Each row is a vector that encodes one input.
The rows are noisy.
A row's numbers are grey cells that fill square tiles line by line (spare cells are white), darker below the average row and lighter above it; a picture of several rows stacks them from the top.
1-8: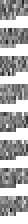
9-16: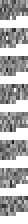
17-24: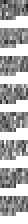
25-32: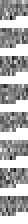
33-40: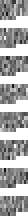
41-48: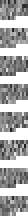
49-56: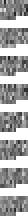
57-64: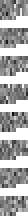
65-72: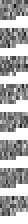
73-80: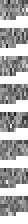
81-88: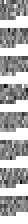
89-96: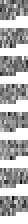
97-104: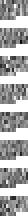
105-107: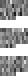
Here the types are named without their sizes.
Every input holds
a node of a tree, together with either a label, or three true/false values.
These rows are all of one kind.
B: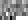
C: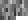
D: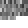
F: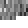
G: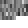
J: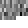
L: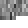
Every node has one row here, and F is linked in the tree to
D, G and L.
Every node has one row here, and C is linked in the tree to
G.
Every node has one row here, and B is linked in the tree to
L.
